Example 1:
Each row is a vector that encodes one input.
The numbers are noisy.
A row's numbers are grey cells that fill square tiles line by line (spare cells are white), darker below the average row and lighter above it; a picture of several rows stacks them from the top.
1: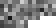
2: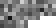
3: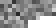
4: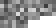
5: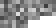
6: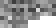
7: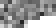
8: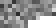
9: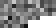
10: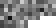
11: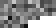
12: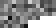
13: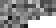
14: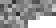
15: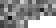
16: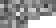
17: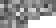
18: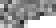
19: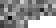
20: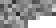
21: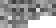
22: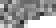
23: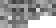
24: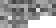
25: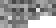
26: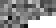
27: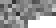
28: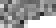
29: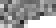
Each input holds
a point on a 6-point circle.
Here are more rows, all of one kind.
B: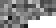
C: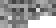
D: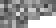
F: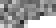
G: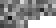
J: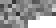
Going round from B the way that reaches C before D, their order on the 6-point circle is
B, G, J, C, F, D.
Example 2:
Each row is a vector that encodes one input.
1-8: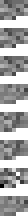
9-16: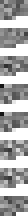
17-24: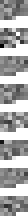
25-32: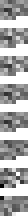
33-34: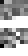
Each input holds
a node of a 7-node tree.
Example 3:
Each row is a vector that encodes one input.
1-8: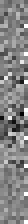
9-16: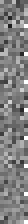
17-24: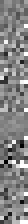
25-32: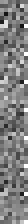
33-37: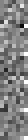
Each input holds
a point on a 4-point line.
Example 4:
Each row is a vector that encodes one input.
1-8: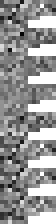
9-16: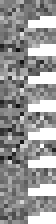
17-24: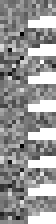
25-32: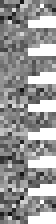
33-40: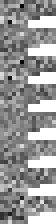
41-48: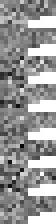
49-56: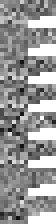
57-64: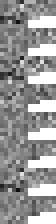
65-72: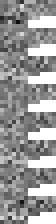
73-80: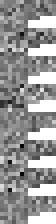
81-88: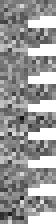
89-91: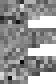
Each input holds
a point on a 10-point line.
